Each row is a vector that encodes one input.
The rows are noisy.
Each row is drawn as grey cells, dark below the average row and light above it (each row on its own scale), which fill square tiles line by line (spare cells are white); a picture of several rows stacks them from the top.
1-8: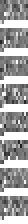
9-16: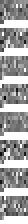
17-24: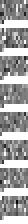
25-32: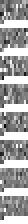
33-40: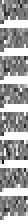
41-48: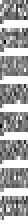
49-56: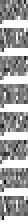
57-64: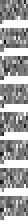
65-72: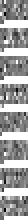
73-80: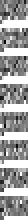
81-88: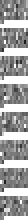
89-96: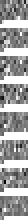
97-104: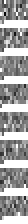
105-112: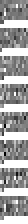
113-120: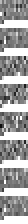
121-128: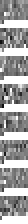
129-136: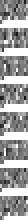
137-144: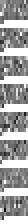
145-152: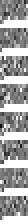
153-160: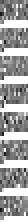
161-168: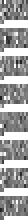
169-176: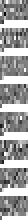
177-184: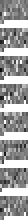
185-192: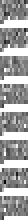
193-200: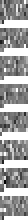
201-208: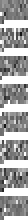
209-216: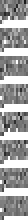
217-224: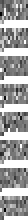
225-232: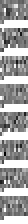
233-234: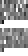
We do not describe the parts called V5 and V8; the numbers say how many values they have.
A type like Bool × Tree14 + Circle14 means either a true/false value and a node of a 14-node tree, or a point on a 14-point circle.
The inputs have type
(Line4 × V5 + V8) × Tree9 + Line7.
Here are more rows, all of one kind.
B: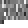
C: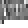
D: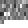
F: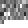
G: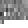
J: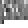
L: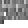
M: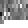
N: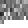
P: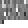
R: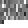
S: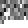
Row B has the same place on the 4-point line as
D, M and P.
